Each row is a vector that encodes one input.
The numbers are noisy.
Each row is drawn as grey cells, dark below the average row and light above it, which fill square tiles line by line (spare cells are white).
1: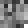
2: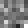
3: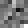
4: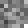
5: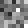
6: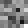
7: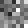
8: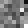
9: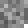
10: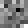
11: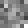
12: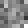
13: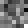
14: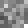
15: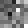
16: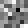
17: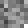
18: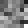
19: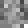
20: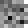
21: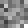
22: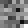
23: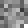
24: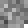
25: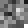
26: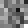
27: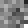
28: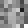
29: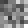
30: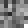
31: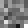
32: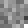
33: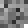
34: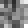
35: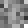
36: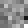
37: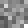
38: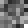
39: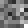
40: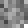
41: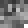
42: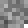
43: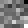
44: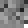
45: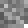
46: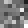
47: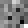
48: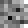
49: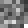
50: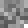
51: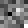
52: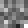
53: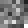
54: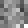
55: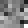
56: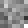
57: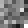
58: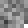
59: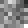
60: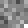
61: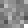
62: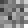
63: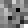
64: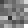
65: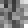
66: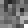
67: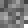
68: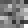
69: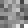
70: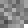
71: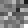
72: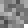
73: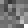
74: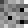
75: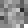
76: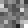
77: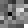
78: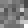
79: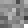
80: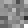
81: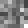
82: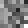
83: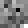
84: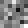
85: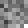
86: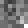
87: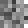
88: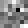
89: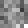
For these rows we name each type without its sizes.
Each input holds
a point on each of three lines, together with either a fixed value, or a point on each of two lines.
